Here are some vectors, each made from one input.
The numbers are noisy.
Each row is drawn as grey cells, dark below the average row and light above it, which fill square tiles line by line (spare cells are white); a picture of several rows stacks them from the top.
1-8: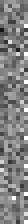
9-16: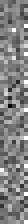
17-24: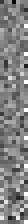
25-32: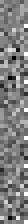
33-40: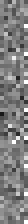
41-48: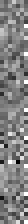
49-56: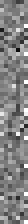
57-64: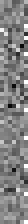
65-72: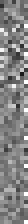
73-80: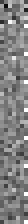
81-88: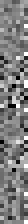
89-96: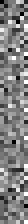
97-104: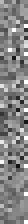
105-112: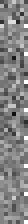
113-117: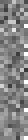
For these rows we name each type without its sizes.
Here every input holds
a true/false value, together with either a point on a circle, or a point on a line.
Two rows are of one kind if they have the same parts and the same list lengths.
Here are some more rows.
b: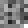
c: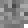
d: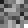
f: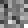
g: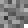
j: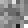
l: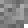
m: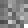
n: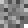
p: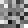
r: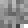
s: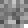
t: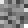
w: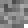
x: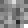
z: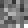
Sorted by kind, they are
b, d, g, j, n, p, r, s, t, x
c, f, l, m, w, z

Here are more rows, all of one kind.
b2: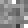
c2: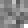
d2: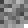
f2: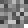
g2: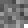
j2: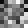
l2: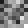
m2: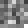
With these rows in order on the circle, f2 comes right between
c2 and g2.
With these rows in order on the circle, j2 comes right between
b2 and m2.
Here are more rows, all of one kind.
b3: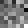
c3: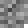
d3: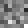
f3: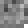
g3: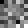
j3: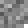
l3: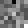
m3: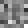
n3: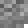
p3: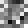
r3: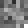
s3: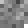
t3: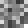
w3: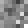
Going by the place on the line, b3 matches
d3, f3 and l3.
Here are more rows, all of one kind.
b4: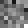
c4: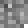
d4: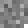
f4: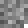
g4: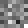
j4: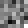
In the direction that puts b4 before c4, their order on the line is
b4, d4, c4, j4, g4, f4.
